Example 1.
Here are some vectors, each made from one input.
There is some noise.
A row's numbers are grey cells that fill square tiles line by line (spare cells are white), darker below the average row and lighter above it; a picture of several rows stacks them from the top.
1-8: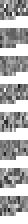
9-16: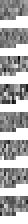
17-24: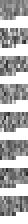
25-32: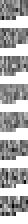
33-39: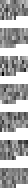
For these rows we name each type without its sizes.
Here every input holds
a point on each of two lines.
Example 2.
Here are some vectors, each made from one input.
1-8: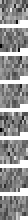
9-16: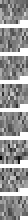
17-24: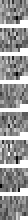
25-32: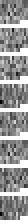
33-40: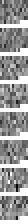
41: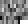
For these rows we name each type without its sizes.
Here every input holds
a point on each of two lines.
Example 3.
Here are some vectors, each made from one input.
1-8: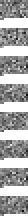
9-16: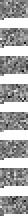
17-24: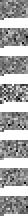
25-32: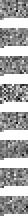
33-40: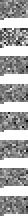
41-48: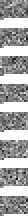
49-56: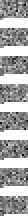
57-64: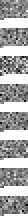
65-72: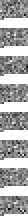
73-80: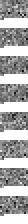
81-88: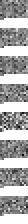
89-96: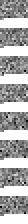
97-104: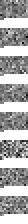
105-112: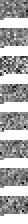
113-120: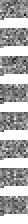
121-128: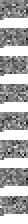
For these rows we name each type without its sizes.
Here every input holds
either a point on a circle, or a fixed value.
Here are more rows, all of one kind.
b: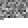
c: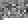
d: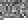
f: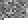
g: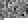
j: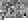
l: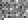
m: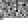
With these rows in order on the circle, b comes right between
g and l.
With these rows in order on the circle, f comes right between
j and l.
